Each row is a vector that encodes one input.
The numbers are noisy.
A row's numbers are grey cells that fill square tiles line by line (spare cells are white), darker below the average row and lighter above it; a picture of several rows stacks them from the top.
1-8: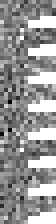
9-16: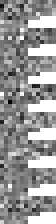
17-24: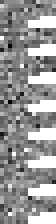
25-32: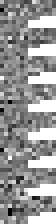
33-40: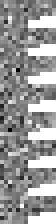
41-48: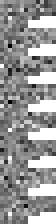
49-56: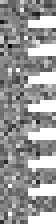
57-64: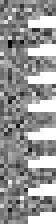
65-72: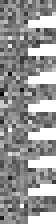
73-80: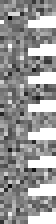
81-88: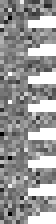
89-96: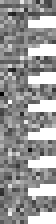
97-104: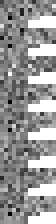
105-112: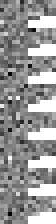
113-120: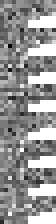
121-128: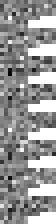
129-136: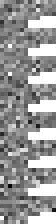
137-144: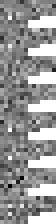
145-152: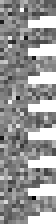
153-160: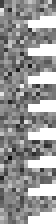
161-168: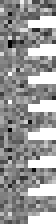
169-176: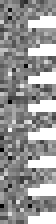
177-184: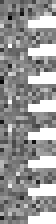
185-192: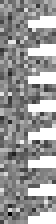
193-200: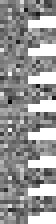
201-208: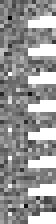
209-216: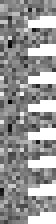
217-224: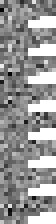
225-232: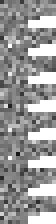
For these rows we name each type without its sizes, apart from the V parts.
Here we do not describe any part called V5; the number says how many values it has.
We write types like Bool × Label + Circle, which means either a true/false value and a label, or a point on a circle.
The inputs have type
Label × List(V5) × Tree × (Tree + Unit).
